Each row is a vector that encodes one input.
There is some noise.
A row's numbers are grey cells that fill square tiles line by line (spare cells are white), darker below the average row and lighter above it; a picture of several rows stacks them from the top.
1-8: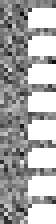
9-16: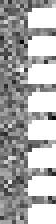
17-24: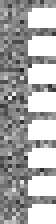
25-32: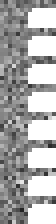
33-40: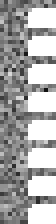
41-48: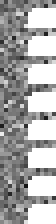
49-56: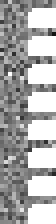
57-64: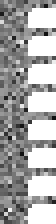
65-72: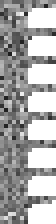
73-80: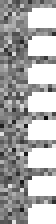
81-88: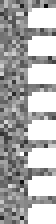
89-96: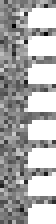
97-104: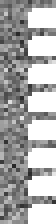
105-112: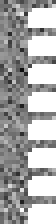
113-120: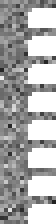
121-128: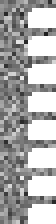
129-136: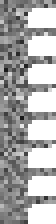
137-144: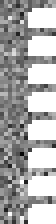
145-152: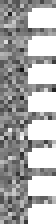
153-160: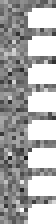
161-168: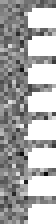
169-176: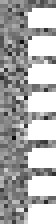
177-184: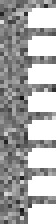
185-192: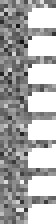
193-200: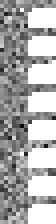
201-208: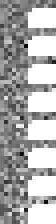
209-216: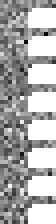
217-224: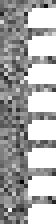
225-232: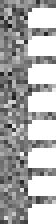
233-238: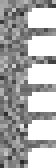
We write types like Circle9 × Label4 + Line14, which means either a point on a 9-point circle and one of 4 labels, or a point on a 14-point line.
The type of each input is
(Bool × (Tree10 + Unit) + Line8) × Tree10.
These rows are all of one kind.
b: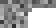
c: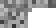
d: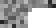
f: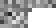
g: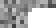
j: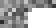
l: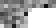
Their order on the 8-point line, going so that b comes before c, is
b, j, d, l, g, c, f.
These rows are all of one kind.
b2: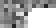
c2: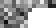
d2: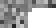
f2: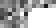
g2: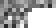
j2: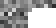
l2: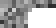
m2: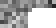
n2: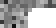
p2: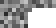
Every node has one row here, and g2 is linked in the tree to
p2.
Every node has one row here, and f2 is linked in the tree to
b2.
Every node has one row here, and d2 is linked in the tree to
l2, m2 and n2.
